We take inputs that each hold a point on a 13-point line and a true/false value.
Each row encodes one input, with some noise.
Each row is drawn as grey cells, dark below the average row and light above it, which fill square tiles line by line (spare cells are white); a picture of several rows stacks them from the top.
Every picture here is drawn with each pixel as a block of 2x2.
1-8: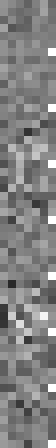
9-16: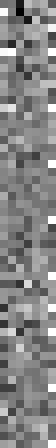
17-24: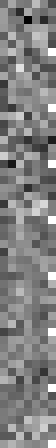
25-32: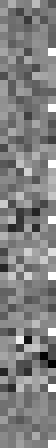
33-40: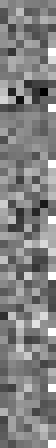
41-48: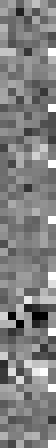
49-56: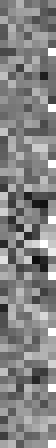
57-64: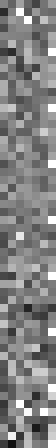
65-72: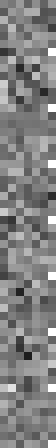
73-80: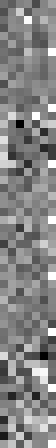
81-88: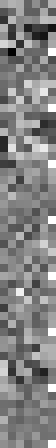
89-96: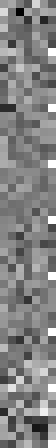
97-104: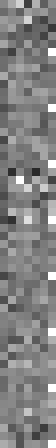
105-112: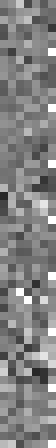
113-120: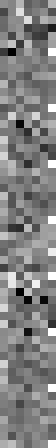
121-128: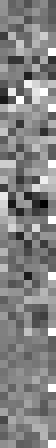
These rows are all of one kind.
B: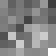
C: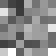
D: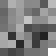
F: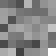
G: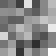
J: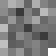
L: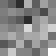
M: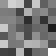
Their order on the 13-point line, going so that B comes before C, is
L, M, G, D, F, J, B, C.
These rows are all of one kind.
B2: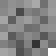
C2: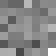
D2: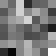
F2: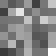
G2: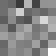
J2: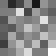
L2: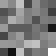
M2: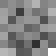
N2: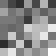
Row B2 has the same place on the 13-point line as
C2, L2 and M2.
